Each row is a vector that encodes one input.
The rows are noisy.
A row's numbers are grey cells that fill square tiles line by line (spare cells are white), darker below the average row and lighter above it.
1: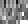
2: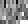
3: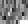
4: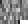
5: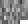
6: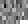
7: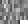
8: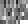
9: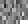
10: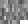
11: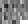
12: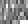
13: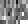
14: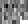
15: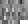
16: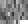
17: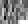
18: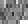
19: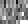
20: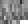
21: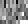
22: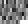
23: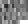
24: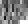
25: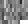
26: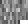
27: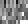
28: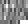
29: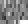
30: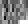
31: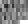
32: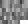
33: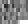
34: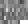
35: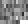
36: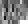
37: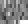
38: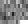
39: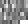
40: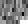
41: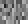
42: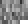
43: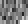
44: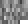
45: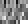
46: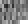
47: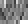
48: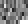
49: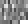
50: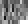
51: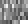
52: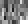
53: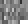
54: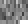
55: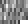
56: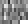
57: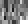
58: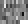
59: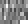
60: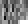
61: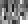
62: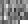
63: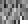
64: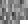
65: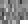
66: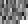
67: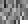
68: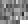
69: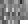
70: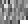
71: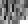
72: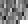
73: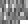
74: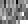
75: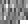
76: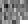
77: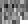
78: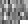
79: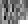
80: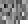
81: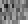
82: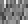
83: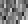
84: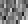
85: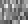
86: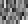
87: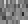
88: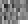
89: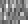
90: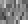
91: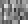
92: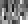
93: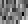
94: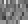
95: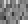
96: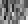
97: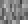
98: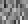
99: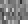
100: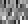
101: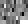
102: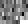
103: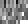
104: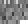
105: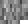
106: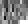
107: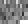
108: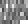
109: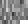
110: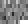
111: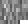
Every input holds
a point on a 4-point line and a node of an 8-node tree, together with either a fixed value, or three true/false values.
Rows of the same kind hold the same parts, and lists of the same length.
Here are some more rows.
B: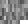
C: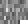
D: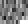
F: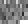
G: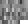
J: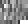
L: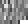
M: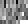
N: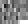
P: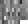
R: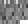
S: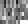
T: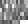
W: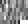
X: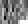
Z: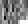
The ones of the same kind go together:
B, C, D, F, G, J, L, P, R, T, W
M, N, S, X, Z

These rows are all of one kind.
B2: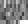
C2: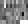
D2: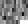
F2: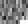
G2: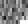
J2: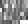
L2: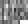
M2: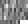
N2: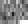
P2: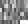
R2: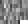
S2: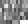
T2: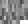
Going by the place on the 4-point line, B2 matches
C2 and N2.
